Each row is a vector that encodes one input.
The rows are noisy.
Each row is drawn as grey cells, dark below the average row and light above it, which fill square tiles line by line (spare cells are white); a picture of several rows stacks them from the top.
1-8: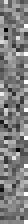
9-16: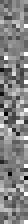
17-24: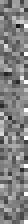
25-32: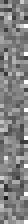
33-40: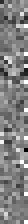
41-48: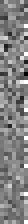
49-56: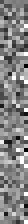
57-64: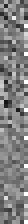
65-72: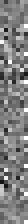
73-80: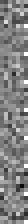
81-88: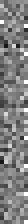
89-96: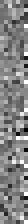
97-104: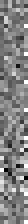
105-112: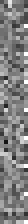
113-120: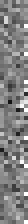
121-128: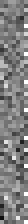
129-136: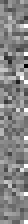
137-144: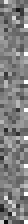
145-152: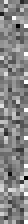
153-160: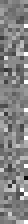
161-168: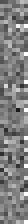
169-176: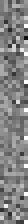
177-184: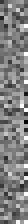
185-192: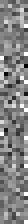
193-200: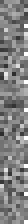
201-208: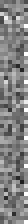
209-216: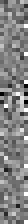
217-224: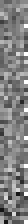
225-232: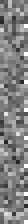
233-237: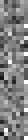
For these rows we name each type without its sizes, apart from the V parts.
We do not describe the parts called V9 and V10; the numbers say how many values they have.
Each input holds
a node of a tree, together with either four true/false values and a value of V9, or a value of V10.
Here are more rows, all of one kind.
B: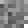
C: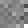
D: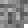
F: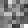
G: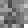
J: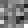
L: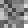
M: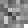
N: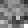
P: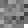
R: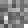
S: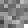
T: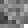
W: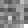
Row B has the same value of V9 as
G, N and W.
